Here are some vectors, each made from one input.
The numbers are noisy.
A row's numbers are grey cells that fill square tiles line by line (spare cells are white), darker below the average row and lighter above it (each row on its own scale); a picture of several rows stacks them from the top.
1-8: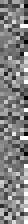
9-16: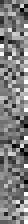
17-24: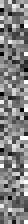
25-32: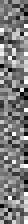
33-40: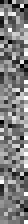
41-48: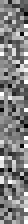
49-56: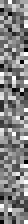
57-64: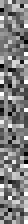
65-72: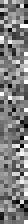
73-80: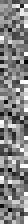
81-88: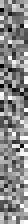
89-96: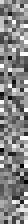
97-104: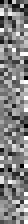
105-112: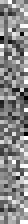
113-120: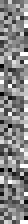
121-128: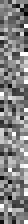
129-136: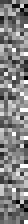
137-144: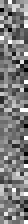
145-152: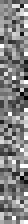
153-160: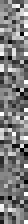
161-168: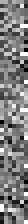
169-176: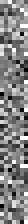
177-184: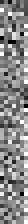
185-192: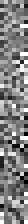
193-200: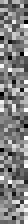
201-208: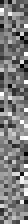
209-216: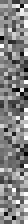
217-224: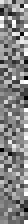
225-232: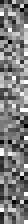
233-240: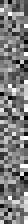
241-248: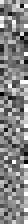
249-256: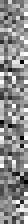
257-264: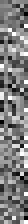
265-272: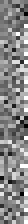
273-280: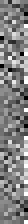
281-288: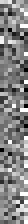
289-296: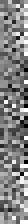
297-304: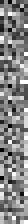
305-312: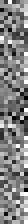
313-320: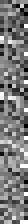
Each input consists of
a point on a 12-point line and a true/false value.
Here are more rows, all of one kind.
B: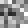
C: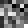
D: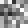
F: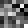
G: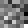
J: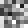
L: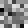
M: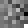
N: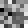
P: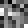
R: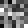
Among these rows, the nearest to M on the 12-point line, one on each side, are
G and L.
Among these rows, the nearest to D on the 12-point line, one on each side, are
B and J.
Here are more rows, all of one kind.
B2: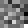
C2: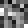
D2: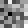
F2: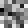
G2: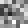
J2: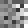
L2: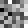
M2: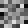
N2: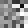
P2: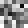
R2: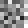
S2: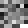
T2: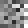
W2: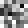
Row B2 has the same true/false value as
C2, M2 and S2.
